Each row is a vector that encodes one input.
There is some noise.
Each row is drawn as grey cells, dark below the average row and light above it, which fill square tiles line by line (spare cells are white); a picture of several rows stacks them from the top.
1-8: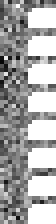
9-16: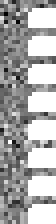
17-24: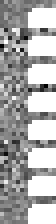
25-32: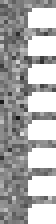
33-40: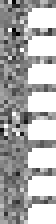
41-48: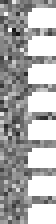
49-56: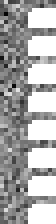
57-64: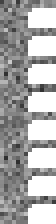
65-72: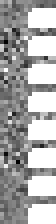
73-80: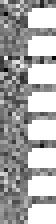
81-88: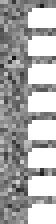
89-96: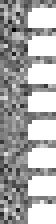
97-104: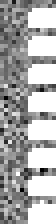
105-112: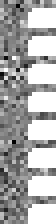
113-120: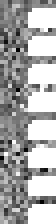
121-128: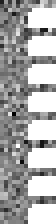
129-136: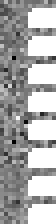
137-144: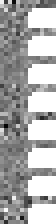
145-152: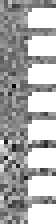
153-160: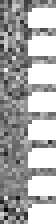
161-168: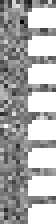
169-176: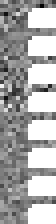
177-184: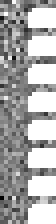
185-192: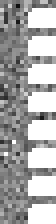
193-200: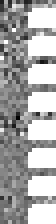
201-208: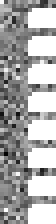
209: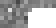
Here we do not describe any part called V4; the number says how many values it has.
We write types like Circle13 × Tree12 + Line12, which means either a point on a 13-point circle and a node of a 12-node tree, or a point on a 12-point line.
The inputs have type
((Bool × Bool × Bool × Bool + Tree7) × V4 + Line7) × Line7.
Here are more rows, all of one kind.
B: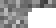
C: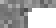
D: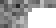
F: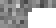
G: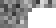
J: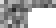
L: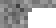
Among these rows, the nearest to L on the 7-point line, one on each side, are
C and J.
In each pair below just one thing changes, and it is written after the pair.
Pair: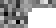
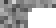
the node of the tree
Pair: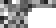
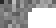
the node of the tree
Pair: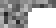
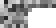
the value of V4
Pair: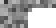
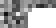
the value of V4
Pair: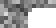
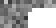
the place on the 7-point line
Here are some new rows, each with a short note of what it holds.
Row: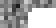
a point on a 7-point line, four true/false values and a value of V4
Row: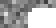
a point on a 7-point line, four true/false values and a value of V4
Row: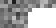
a point on each of two 7-point lines
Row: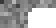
a point on a 7-point line, a node of a 7-node tree and a value of V4
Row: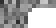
a point on a 7-point line, a node of a 7-node tree and a value of V4
